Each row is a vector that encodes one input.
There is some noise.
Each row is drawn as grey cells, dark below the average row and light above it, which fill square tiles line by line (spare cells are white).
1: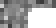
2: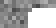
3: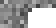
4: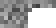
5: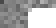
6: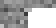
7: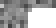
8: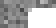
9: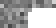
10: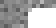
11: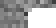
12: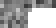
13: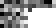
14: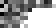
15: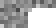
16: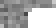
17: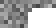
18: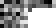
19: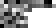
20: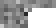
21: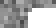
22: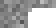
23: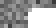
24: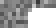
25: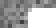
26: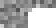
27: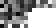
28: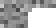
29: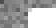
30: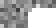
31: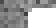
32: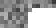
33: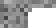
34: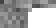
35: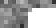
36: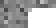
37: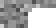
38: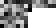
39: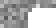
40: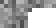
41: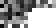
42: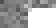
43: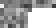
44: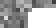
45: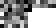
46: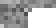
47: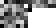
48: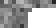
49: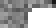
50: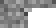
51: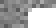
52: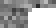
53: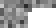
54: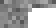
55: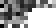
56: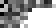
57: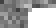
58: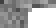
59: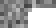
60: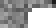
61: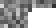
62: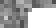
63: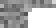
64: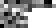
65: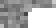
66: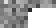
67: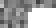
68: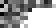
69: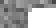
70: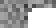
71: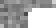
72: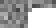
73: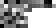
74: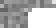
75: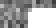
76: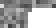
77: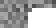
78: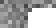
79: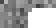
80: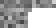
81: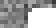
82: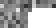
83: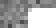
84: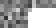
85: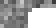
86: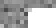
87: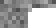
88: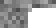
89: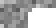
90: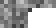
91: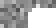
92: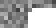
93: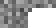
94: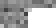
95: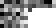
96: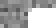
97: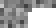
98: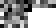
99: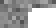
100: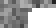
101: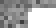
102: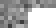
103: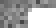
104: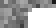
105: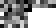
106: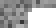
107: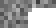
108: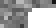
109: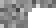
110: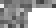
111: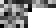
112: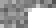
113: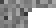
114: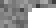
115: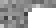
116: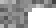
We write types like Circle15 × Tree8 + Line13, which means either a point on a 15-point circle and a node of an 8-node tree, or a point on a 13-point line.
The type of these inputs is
Circle6 + Tree8 × Tree8 × (Tree8 + Unit).
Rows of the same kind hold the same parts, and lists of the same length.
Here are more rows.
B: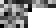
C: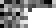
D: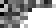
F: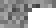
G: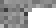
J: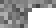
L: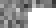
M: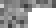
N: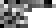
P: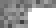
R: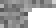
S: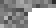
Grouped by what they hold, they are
B, C, D, N
F, J, M, P, R
G, L, S

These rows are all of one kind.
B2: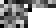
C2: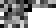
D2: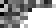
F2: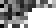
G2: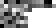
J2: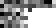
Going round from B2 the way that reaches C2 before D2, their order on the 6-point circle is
B2, C2, F2, D2, J2, G2.
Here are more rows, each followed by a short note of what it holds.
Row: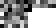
a point on a 6-point circle
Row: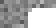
a node of each of two 8-node trees
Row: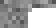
a node of each of two 8-node trees
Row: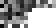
a point on a 6-point circle
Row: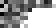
a point on a 6-point circle
